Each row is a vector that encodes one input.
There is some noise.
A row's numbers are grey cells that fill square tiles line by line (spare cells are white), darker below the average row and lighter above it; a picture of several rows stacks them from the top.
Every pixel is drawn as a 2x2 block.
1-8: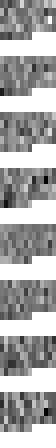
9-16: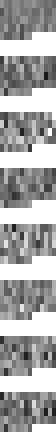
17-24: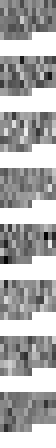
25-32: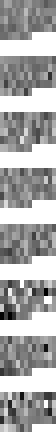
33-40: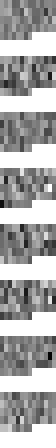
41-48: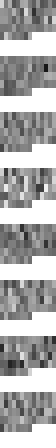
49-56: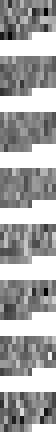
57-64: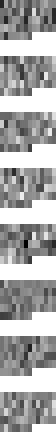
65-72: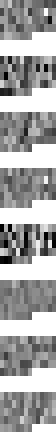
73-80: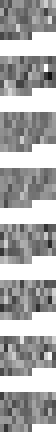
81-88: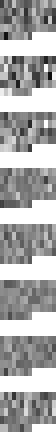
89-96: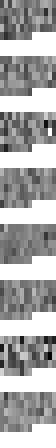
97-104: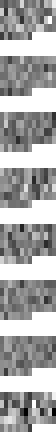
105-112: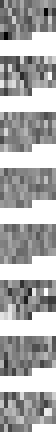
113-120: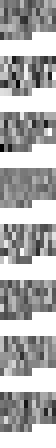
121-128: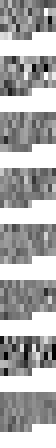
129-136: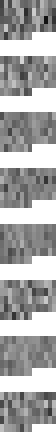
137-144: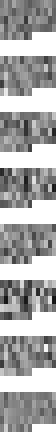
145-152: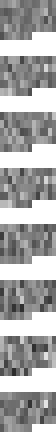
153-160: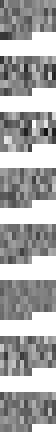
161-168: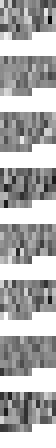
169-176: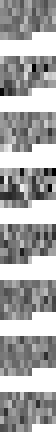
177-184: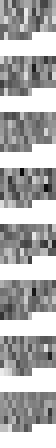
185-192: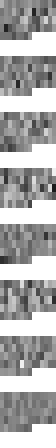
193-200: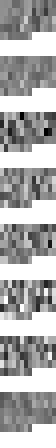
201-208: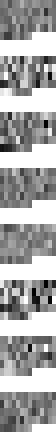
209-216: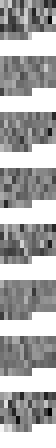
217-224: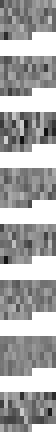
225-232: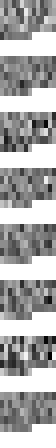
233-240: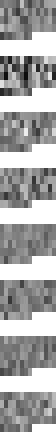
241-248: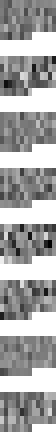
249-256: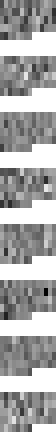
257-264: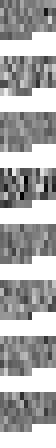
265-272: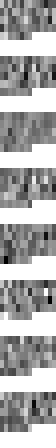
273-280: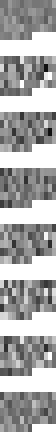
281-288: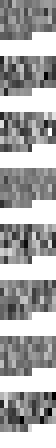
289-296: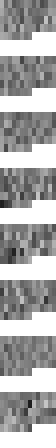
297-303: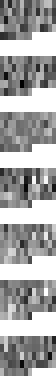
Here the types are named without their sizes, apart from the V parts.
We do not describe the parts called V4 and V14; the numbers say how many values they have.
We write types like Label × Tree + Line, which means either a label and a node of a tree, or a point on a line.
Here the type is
(Bool × V4 + V14) × Circle.
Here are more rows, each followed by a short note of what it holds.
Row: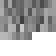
a point on a circle and a value of V14
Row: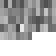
a point on a circle, a true/false value and a value of V4
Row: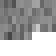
a point on a circle, a true/false value and a value of V4
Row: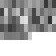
a point on a circle, a true/false value and a value of V4
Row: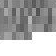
a point on a circle and a value of V14
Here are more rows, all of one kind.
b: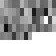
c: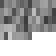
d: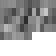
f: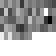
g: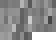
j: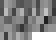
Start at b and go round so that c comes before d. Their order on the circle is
b, c, j, d, f, g.
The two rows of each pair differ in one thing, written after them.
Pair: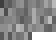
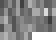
the true/false value
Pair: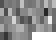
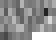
the value of V4
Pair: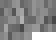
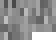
the value of V4
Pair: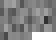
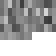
the value of V4
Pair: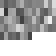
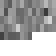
the value of V4
